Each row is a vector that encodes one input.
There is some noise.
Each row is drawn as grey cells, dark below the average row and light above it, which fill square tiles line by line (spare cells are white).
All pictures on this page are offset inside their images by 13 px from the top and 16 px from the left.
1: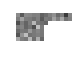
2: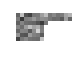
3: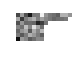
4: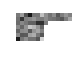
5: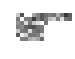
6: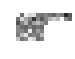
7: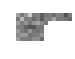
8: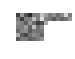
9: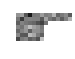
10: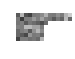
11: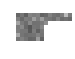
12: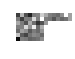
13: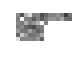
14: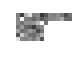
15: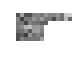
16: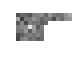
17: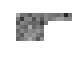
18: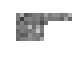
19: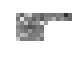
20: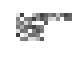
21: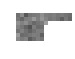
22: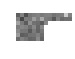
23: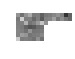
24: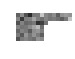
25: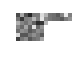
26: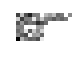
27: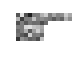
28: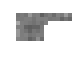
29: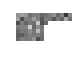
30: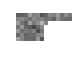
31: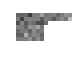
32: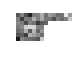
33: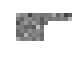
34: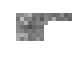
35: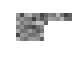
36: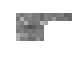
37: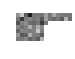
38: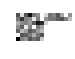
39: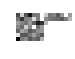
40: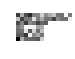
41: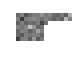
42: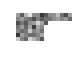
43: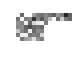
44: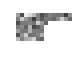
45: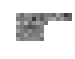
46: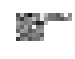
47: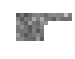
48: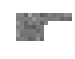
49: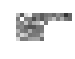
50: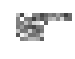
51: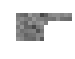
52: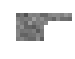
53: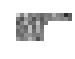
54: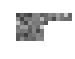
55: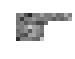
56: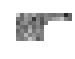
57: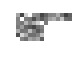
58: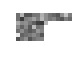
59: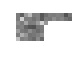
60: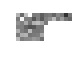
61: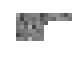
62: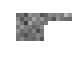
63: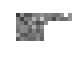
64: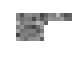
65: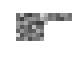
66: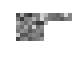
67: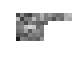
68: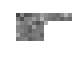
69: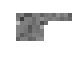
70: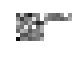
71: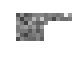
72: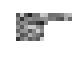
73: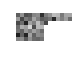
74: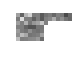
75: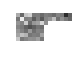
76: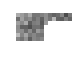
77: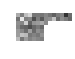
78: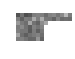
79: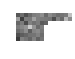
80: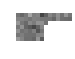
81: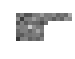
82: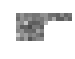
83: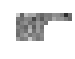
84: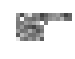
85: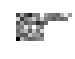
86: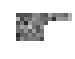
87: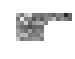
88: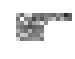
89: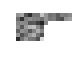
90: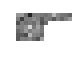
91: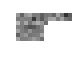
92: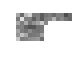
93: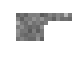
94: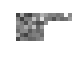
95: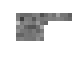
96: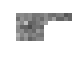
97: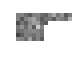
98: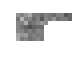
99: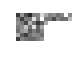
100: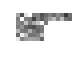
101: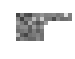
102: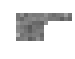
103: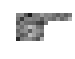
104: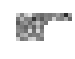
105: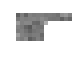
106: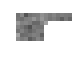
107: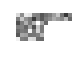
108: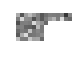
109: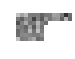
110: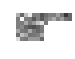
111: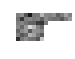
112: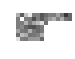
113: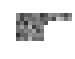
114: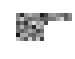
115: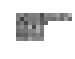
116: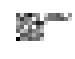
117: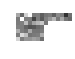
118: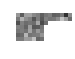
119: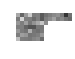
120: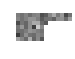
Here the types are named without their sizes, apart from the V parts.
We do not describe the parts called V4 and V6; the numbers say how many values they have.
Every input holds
either a fixed value, or a label and a true/false value, or a value of V4 and a value of V6.
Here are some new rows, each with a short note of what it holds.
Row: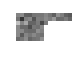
a fixed value
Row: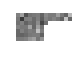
a value of V4 and a value of V6
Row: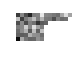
a value of V4 and a value of V6
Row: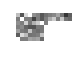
a label and a true/false value
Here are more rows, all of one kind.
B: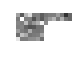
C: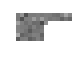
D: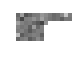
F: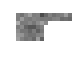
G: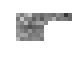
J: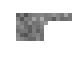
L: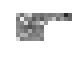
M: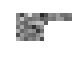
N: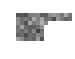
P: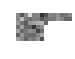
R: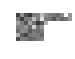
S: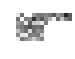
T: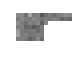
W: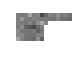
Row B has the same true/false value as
J, L, N and R.
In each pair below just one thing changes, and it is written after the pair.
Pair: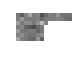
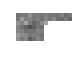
the label
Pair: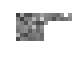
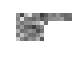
the label
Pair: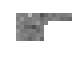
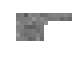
the true/false value
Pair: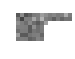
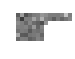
the true/false value
